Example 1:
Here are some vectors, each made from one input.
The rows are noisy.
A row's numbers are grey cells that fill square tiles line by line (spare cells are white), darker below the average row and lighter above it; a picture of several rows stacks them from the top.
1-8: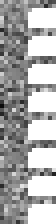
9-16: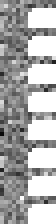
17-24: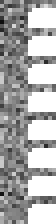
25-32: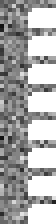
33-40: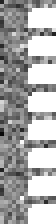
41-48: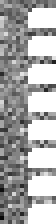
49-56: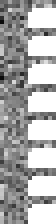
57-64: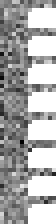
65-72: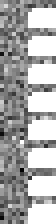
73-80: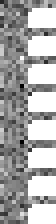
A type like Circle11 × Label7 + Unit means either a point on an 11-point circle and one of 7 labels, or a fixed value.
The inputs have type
Bool × Bool × Bool + Line8.
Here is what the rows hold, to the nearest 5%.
About 55% of them hold a point on an 8-point line. The rest hold three true/false values.
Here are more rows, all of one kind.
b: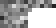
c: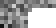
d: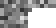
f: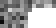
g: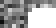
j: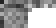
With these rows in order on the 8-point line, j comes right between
c and g.
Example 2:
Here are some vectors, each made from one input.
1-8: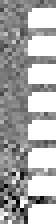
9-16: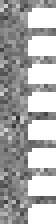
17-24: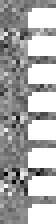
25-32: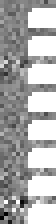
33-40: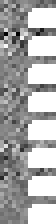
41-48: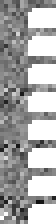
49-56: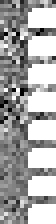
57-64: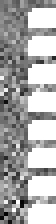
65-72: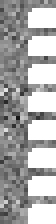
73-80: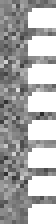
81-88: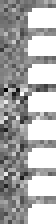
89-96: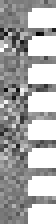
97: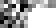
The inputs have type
List2(Line7).
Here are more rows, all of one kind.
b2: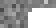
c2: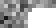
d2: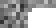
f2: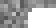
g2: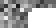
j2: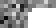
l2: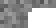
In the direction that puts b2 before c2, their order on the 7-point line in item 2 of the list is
f2, d2, g2, b2, c2, j2, l2.
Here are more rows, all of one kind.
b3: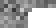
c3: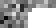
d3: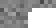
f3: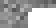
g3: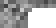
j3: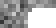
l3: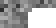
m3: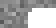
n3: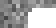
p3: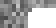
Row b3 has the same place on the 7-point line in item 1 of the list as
n3 and p3.
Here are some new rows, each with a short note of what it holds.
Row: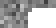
a list of one item
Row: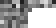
the empty list
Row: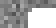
a list of one item
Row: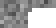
a list of one item
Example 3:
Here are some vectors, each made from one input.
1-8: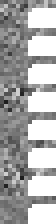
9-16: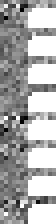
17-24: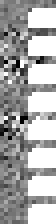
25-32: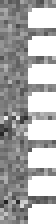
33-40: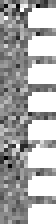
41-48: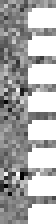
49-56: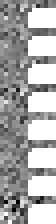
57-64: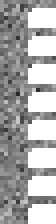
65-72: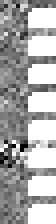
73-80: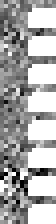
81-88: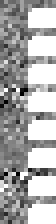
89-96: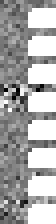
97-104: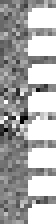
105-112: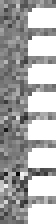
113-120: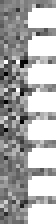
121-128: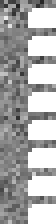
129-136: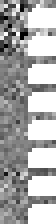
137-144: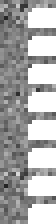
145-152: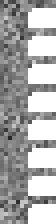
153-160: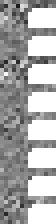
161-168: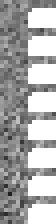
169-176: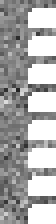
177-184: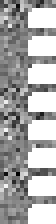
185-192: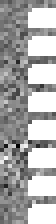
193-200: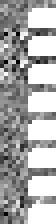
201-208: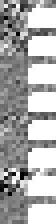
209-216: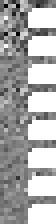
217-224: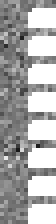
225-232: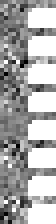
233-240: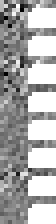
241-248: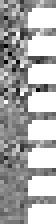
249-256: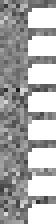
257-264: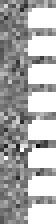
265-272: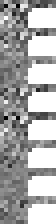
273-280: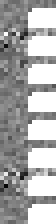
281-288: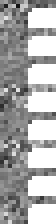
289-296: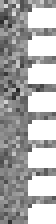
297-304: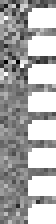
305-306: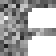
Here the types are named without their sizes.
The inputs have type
(Bool × Bool × Bool × Bool + Unit) × Line.
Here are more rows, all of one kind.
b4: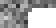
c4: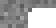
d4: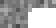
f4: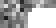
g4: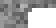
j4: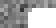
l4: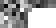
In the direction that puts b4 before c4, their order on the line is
f4, b4, g4, c4, l4, j4, d4.
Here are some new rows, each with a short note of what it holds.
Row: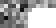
a point on a line and four true/false values
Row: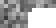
a point on a line and four true/false values
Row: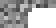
a point on a line
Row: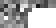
a point on a line
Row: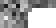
a point on a line and four true/false values
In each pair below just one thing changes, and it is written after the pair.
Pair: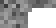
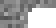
the place on the line
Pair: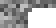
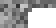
one of the four true/false values
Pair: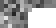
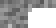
the place on the line
